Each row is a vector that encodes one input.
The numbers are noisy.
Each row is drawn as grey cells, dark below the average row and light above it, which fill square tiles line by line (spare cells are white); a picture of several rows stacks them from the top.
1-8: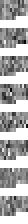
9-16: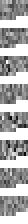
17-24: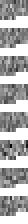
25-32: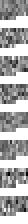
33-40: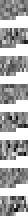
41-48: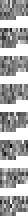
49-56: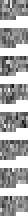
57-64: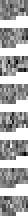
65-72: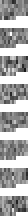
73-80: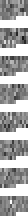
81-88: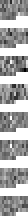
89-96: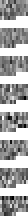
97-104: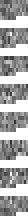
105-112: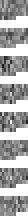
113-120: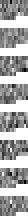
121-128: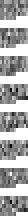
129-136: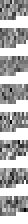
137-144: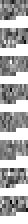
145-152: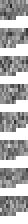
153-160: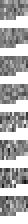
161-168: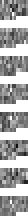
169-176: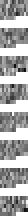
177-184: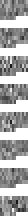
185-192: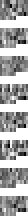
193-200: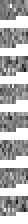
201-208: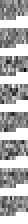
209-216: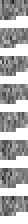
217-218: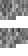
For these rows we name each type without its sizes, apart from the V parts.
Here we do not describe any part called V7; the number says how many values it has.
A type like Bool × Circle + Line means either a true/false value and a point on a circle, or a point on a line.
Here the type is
List(Line) × V7.
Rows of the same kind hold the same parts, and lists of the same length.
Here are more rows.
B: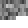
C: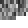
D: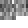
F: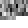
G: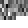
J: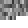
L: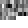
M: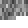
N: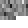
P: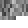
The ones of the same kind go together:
B, C, D, P
F, L
G, J, M, N

